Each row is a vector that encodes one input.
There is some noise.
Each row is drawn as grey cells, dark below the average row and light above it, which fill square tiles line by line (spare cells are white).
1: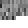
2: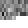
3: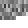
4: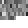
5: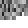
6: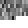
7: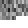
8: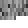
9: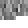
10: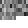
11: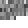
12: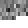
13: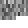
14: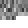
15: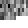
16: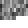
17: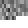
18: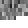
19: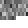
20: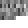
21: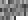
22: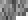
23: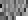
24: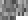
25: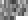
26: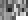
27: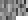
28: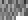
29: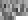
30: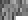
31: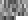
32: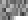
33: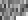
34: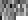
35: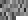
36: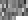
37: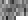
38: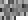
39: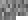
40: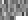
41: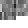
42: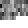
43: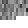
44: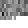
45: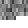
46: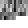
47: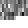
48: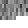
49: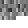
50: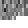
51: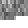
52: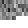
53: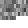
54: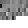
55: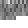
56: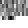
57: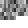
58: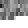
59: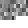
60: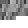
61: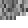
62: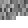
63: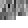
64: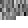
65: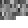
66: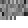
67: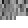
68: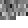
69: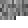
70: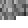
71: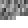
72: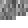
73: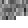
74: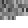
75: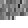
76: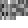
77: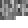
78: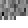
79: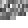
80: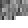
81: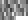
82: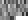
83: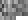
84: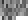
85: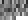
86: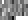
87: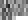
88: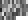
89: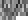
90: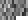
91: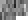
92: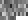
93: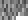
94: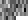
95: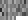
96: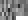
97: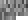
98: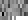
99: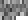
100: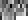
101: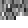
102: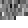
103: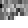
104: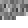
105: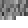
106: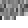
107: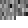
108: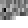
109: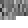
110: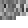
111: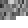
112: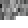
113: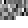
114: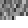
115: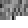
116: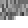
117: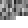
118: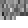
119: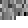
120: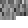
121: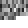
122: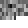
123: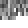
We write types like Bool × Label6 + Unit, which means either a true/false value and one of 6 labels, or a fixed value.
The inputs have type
Label6 × (Line7 + Line8).
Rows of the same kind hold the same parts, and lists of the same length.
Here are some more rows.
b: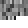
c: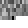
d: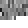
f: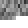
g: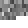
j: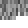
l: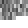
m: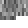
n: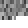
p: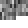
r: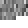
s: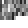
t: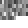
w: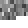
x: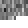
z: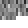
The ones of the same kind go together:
b, c, m, p, t
d, f, g, j, l, n, r, s, w, x, z

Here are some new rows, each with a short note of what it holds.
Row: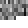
one of 6 labels and a point on a 7-point line
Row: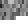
one of 6 labels and a point on a 7-point line
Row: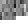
one of 6 labels and a point on an 8-point line
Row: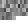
one of 6 labels and a point on a 7-point line
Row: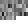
one of 6 labels and a point on an 8-point line
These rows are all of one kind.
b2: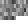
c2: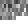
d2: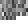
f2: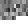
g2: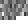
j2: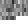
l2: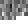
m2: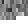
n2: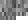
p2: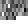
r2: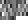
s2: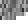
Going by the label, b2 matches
f2, j2 and r2.
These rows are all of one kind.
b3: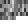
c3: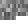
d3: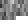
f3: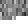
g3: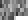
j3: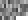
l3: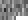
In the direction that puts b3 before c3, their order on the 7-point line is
b3, l3, f3, g3, d3, c3, j3.
